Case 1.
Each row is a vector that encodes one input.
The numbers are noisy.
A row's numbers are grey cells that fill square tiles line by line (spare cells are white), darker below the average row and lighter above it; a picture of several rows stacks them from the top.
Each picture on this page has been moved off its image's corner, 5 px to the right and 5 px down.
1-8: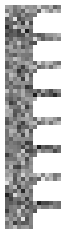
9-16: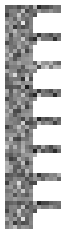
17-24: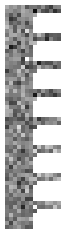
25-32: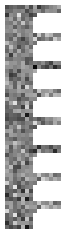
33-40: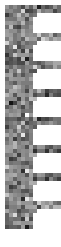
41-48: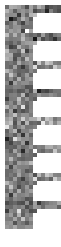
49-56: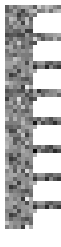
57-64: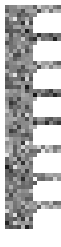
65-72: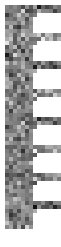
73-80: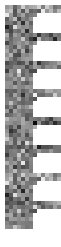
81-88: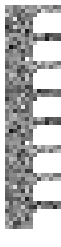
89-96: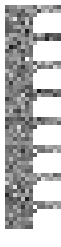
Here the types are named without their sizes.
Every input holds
a point on a line.
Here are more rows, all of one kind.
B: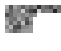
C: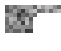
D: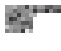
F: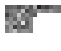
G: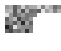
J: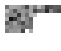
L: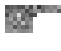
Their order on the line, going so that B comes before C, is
J, D, B, F, L, C, G.
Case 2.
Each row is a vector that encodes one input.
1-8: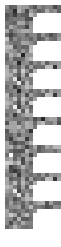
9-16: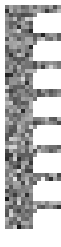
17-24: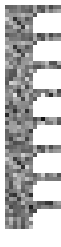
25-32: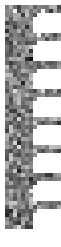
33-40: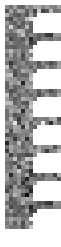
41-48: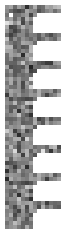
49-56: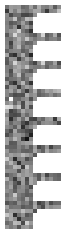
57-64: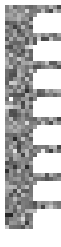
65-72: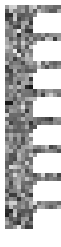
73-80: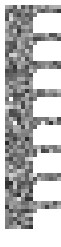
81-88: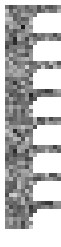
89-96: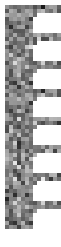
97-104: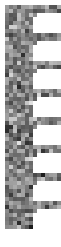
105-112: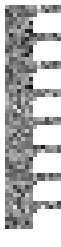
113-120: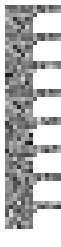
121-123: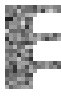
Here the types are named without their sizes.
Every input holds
a node of a tree.
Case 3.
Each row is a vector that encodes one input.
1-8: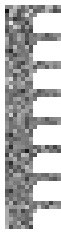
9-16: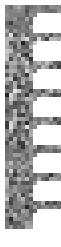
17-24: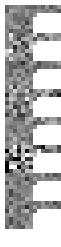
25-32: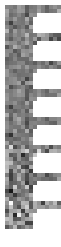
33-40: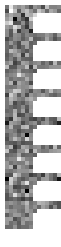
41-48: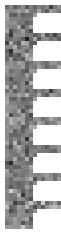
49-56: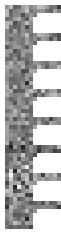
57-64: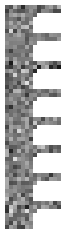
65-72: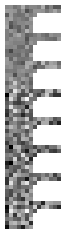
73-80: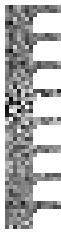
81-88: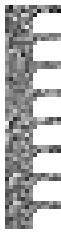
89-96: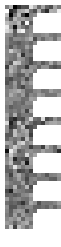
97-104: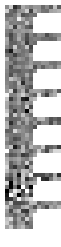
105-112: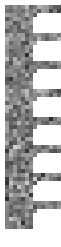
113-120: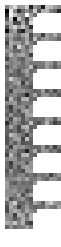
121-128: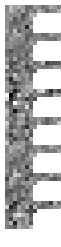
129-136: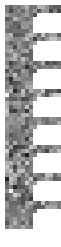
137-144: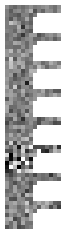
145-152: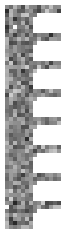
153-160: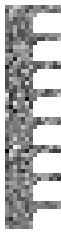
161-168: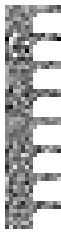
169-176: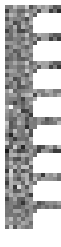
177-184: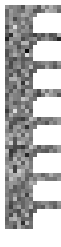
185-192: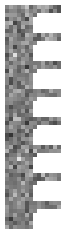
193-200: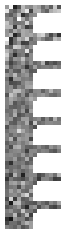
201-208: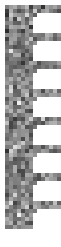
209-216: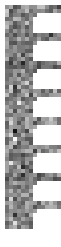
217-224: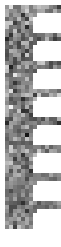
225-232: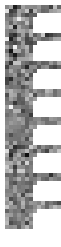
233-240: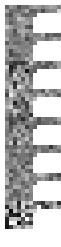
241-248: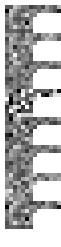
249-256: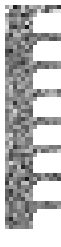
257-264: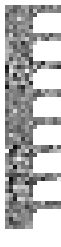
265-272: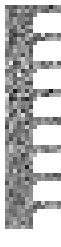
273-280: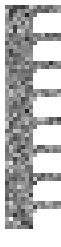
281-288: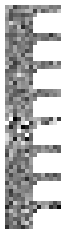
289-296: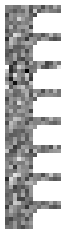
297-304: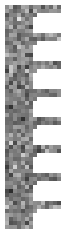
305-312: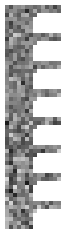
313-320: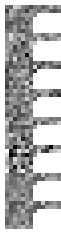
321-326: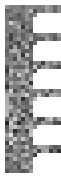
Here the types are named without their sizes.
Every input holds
either a point on a circle, or a fixed value.
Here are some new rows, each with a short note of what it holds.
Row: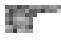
a point on a circle
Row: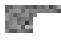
a point on a circle
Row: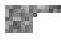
a point on a circle
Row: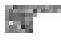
a point on a circle
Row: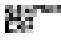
a fixed value
